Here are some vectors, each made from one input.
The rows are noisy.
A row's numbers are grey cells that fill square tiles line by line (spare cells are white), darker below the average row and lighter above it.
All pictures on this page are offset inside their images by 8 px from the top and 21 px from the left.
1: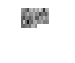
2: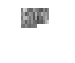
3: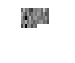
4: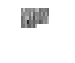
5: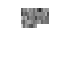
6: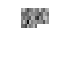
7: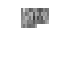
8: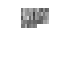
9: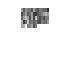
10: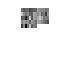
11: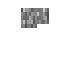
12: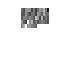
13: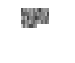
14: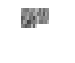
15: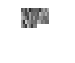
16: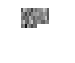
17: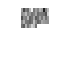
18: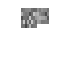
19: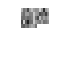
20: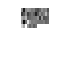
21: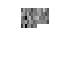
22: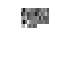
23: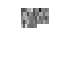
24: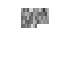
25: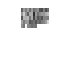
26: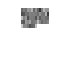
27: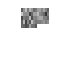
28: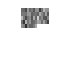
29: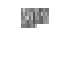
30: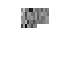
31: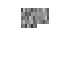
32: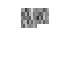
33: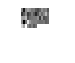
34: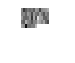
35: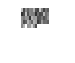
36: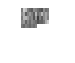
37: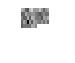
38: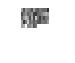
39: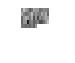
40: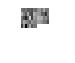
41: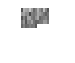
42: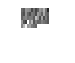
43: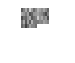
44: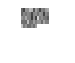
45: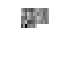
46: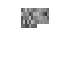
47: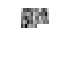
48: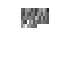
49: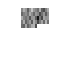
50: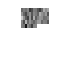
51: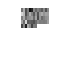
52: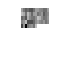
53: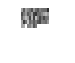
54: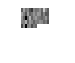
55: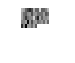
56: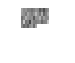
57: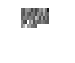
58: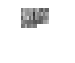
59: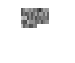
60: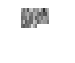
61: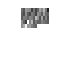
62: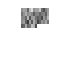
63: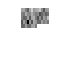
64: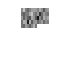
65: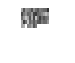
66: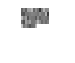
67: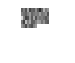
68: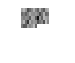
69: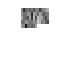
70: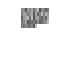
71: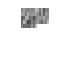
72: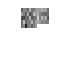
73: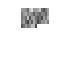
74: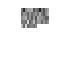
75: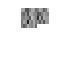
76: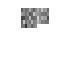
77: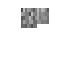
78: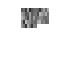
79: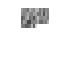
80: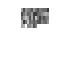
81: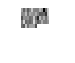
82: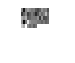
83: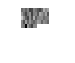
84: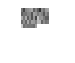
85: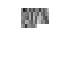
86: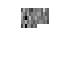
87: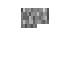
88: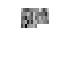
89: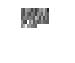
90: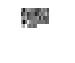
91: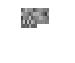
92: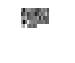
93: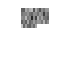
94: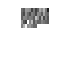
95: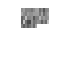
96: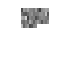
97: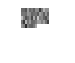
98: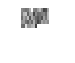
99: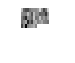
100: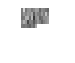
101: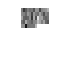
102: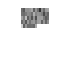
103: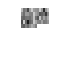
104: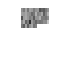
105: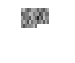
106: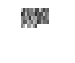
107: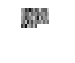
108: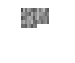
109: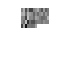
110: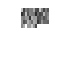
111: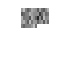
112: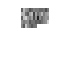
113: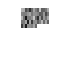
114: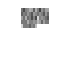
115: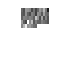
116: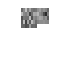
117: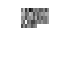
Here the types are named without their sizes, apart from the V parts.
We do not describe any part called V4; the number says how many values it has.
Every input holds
a value of V4, together with a list of items, each a point on a line and a true/false value.
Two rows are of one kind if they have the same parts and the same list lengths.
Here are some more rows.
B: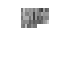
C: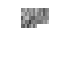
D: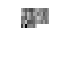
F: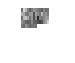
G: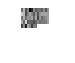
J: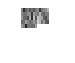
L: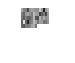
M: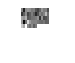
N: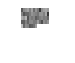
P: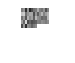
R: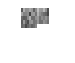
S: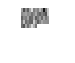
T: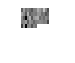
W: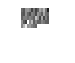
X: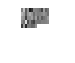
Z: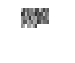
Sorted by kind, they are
B, C, F, L, N, R, S
D, G, J, P, T, X
M, W, Z

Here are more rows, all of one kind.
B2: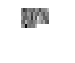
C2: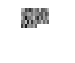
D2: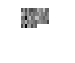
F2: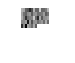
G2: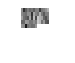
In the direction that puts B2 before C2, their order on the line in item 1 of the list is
G2, B2, D2, C2, F2.
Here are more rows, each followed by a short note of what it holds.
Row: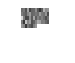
a value of V4, together with a list of one item
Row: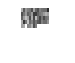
a value of V4, together with the empty list
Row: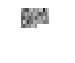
a value of V4, together with a list of two items
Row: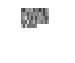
a value of V4, together with a list of two items
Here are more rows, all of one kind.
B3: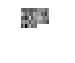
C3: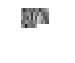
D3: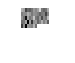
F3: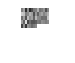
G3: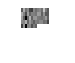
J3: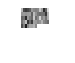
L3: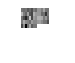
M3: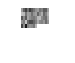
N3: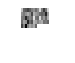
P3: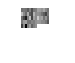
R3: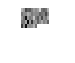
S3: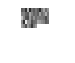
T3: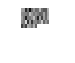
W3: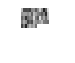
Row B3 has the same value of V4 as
G3, L3 and P3.
